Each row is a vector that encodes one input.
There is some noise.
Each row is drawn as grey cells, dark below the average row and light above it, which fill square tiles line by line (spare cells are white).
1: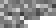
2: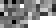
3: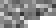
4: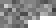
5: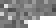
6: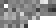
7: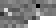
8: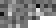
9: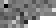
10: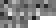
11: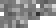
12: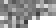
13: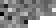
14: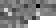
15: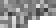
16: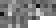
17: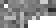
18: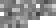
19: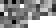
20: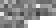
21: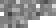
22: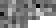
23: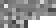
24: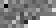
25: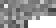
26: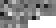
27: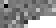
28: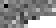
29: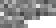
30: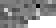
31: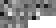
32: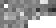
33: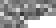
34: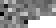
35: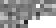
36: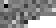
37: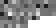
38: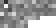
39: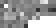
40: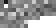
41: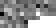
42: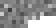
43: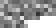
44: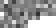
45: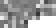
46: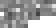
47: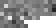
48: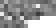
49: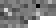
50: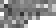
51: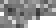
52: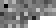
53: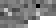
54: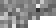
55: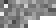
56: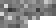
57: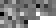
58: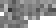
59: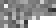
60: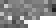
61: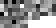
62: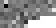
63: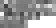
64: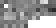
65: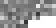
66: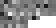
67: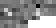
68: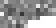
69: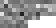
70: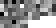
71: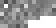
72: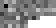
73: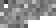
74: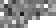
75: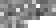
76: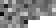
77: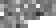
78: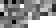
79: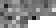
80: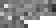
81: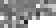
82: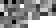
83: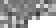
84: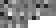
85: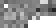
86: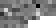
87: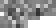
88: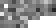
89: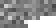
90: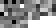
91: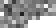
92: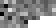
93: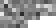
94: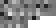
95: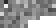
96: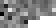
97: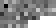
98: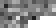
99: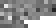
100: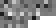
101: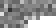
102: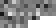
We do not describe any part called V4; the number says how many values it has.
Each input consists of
a list of up to two items, each a true/false value and a value of V4.
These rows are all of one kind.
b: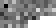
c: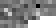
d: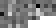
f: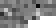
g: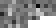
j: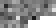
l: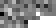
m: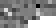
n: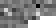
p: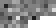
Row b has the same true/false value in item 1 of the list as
j and p.
